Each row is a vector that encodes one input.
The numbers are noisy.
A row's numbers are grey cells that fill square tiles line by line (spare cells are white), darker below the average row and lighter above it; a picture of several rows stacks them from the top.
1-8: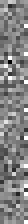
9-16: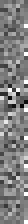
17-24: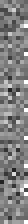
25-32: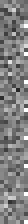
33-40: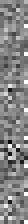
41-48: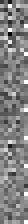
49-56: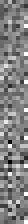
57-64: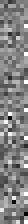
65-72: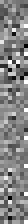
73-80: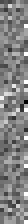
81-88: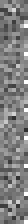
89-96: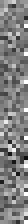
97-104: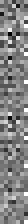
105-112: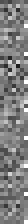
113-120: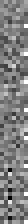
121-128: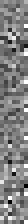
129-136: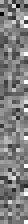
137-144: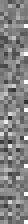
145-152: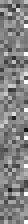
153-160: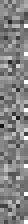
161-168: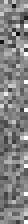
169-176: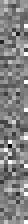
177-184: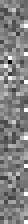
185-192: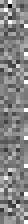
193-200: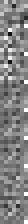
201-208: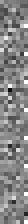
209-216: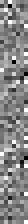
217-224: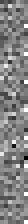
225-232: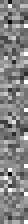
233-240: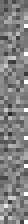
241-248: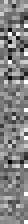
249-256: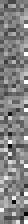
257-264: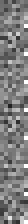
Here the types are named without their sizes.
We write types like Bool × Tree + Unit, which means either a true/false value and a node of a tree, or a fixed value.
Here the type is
Line.
